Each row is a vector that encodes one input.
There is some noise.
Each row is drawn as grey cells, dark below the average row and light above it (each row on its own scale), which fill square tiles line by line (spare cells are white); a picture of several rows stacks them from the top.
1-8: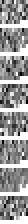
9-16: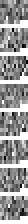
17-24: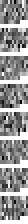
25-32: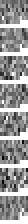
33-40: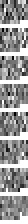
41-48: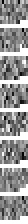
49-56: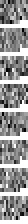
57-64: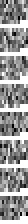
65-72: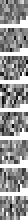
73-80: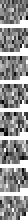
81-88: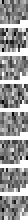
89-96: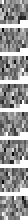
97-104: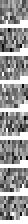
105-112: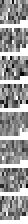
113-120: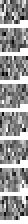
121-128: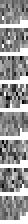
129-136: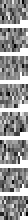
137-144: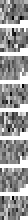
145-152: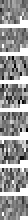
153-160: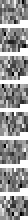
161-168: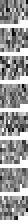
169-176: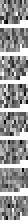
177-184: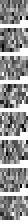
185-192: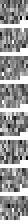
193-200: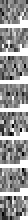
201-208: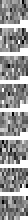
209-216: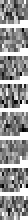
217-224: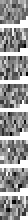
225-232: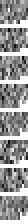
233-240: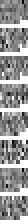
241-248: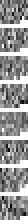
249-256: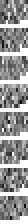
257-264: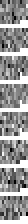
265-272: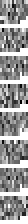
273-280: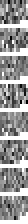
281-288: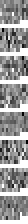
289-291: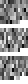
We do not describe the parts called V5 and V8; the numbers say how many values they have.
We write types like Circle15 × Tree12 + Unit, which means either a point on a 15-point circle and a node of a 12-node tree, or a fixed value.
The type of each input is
Line6 × Line6 × (Line6 × V8 + V5) + Line7.
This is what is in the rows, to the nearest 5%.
About 75% of them hold a point on each of two 6-point lines, together with either a point on a 6-point line and a value of V8, or a value of V5. The rest hold a point on a 7-point line.
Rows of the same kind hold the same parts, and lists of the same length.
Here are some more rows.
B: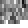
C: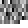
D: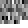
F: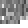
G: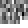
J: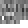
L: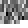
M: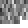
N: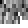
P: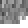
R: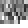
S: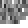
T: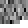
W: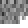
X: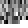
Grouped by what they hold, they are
B, D, F, G, J, M, N, P, S, W
C, L, R
T, X

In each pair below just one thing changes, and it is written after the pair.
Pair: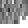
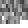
the value of V5
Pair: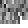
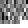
the value of V5
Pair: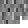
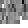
the value of V5
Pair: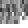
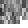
the value of V5
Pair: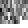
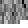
the value of V5
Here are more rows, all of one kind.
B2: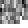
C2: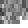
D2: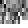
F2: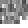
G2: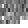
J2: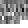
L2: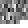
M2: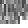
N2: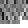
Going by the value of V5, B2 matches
C2 and F2.
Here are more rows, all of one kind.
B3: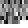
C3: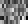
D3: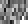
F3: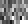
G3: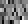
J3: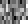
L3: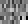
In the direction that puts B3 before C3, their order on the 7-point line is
J3, B3, L3, C3, D3, F3, G3.
